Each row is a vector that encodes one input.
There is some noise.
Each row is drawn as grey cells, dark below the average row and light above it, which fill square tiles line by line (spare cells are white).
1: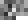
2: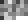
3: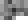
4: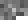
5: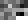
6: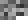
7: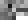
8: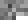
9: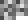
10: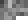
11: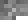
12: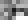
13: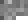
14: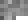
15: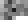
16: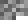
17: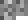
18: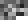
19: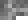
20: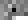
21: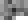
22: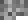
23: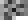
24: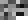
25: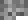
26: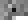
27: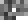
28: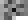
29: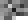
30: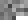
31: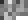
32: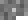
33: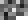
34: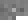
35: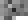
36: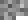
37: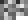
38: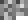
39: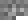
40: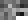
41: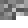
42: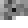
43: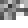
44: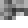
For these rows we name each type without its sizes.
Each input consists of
a true/false value, together with either a fixed value, or a point on each of two lines.
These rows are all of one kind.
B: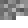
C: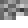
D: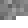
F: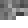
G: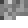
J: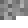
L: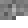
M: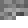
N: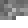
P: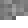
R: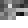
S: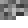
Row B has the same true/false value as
C, F, N and R.
